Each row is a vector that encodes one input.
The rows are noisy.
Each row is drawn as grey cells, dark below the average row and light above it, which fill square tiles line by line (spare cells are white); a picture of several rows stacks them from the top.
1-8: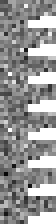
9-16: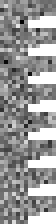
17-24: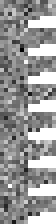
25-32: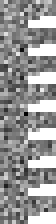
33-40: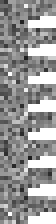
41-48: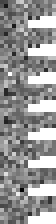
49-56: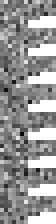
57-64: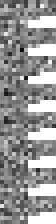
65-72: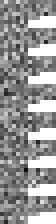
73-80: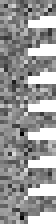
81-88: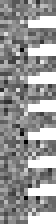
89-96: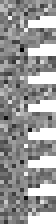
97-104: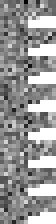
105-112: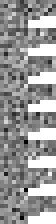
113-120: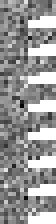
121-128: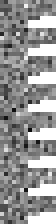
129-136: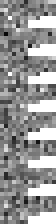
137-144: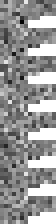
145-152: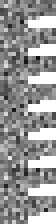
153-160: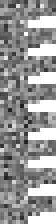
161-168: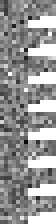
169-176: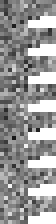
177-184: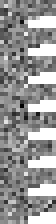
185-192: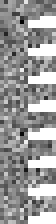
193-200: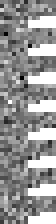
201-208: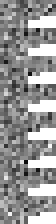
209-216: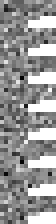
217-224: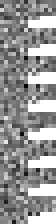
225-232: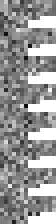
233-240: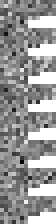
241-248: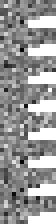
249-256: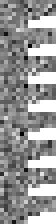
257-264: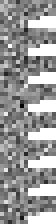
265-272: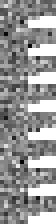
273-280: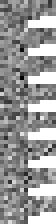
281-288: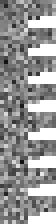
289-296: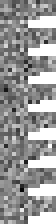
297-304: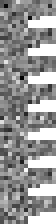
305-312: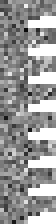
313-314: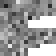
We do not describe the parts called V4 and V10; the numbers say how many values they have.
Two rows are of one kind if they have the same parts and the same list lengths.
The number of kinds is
3.
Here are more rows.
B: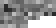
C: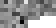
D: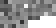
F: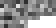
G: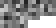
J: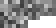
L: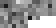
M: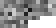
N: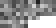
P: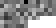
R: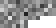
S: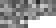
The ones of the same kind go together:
B, J, M, R
C, D, L
F, G, N, P, S

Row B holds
a value of V10.
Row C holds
a point on a 9-point line.
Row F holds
a true/false value and a value of V4.
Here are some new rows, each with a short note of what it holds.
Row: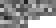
a true/false value and a value of V4
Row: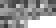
a true/false value and a value of V4
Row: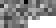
a true/false value and a value of V4
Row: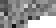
a point on a 9-point line
